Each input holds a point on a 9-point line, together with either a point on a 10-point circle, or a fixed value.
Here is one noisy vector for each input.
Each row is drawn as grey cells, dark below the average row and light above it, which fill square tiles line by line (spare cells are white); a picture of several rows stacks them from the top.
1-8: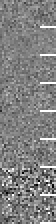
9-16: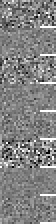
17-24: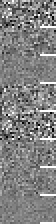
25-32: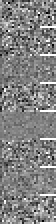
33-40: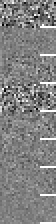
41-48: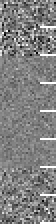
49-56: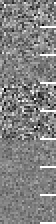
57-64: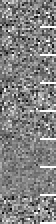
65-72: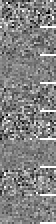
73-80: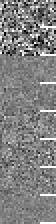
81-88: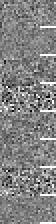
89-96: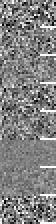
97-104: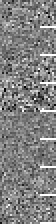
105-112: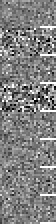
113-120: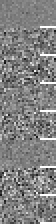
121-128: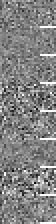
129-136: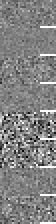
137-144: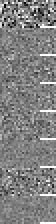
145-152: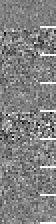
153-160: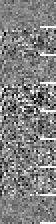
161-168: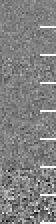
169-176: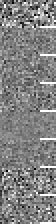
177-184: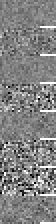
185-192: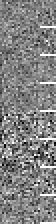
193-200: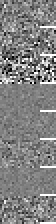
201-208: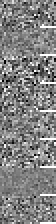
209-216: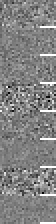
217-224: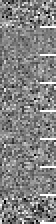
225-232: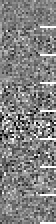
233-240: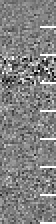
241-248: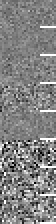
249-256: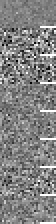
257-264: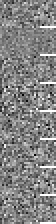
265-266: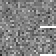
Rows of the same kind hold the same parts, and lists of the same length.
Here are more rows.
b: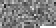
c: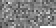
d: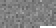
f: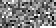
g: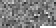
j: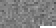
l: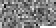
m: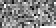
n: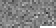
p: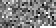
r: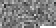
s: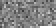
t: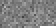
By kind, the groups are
b, f, l, r, s
c, d, g, j, m, n, p, t

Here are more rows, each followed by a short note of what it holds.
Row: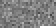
a point on a 9-point line
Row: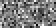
a point on a 10-point circle and a point on a 9-point line
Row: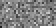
a point on a 10-point circle and a point on a 9-point line
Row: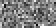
a point on a 9-point line
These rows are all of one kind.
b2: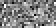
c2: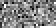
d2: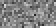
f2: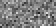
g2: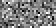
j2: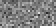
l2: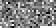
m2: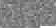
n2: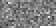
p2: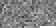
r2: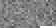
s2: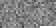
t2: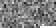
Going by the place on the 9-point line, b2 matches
j2, l2, p2 and t2.
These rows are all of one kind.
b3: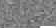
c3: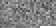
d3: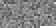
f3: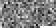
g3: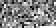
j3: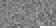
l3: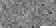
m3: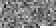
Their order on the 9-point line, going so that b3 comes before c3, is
f3, l3, b3, m3, d3, g3, j3, c3.
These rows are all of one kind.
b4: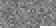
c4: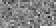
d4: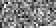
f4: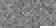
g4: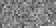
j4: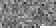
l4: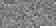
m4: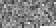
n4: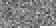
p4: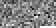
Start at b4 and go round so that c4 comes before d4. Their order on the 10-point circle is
b4, p4, j4, f4, l4, c4, m4, g4, n4, d4.
